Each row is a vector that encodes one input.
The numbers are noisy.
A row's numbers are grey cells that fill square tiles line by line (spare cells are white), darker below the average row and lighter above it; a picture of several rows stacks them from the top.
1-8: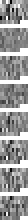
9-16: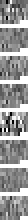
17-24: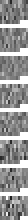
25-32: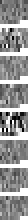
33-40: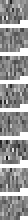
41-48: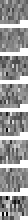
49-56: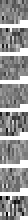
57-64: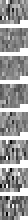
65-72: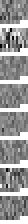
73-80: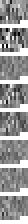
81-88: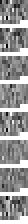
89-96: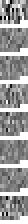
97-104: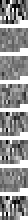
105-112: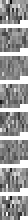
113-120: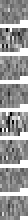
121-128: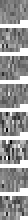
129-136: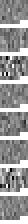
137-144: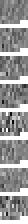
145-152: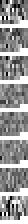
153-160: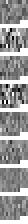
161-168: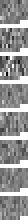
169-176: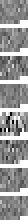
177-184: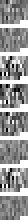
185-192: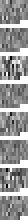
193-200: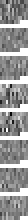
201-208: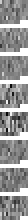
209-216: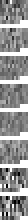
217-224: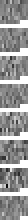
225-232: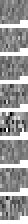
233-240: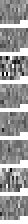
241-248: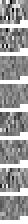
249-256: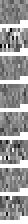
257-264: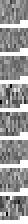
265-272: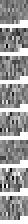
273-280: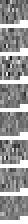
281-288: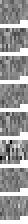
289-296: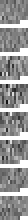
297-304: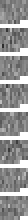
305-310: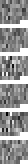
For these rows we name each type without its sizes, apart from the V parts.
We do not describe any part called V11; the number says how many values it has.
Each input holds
a value of V11, together with either a label, or four true/false values.
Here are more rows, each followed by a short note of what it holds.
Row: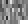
four true/false values and a value of V11
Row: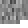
four true/false values and a value of V11
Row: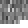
a label and a value of V11
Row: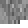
four true/false values and a value of V11
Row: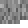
four true/false values and a value of V11
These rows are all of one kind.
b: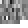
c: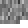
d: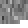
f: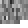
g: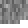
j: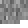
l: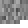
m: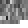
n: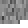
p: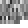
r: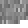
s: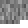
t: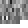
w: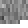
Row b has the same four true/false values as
c, p, s and t.
